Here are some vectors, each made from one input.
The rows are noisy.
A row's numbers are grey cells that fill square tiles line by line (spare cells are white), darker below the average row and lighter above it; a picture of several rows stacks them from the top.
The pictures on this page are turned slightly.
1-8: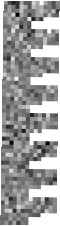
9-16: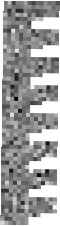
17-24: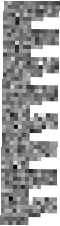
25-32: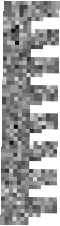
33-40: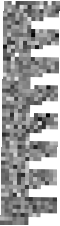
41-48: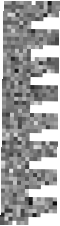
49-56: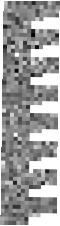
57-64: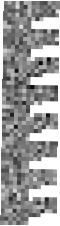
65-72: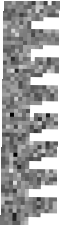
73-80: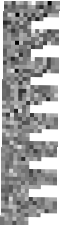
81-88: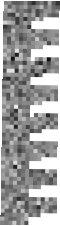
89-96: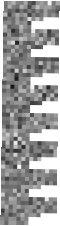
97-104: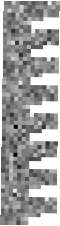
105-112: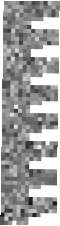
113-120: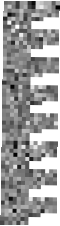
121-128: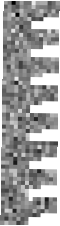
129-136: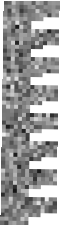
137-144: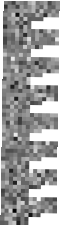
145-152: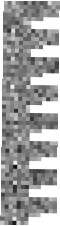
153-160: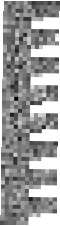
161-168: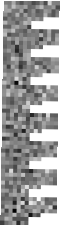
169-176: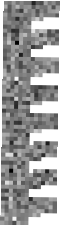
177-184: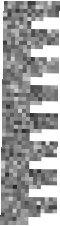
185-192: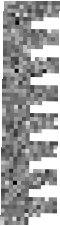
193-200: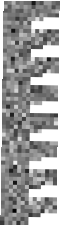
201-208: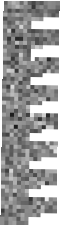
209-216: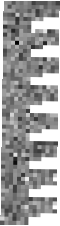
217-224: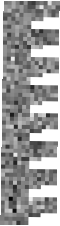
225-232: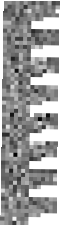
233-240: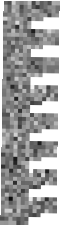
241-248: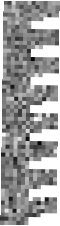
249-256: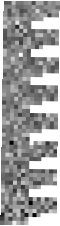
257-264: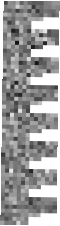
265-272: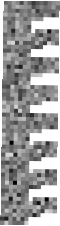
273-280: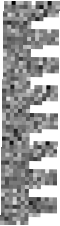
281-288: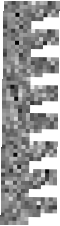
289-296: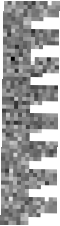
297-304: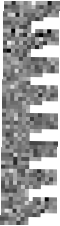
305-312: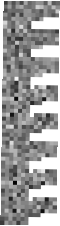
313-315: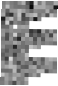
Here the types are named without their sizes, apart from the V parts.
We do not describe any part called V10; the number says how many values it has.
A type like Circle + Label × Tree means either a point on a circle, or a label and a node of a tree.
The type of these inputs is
Label × V10 + List(Line).
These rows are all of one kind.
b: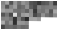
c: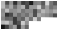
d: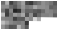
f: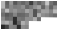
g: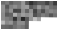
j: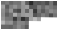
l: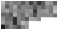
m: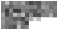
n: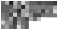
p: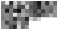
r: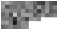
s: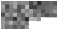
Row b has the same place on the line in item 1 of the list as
c, f and l.
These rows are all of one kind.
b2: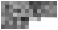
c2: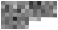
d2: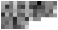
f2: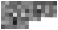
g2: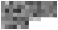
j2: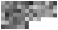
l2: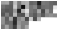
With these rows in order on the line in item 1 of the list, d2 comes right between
b2 and f2.
